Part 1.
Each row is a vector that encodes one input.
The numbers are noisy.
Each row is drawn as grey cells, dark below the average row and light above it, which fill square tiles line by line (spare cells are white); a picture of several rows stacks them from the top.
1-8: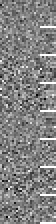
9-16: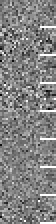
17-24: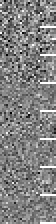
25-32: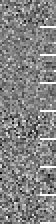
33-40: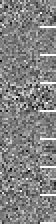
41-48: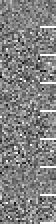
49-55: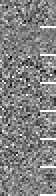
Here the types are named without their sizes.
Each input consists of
either a point on a line, or a node of a tree.
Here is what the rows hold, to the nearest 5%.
About 40% of them hold a point on a line. The rest hold a node of a tree.
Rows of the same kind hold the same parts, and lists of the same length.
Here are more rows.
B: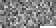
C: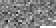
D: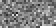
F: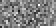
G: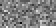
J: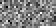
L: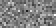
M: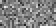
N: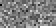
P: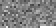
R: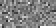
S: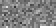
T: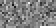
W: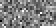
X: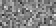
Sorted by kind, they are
B, C, D, G, L, M, N, P, R, S, T, X
F, J, W

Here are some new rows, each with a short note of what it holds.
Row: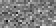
a node of a tree
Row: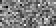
a point on a line
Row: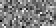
a point on a line
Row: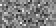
a point on a line
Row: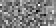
a point on a line
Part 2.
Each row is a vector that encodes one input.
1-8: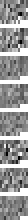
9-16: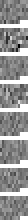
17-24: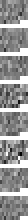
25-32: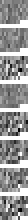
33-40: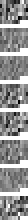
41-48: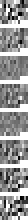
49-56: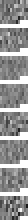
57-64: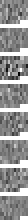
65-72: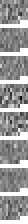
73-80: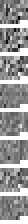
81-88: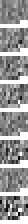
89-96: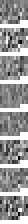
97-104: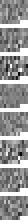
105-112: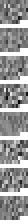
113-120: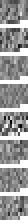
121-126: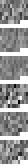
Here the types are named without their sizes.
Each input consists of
a list of points on a line.
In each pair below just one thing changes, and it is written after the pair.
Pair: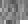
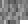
the place on the line in item 2 of the list
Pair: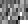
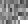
the place on the line in item 1 of the list
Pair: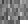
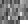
the place on the line in item 2 of the list
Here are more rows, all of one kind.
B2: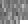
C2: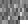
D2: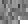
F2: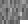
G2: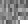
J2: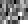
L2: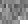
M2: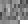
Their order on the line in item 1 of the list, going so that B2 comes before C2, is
B2, J2, G2, L2, M2, F2, D2, C2.
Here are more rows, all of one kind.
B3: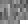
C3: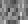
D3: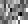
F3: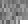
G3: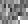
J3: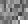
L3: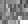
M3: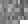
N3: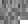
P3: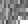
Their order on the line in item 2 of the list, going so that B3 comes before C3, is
B3, J3, F3, G3, C3, L3, D3, P3, N3, M3.
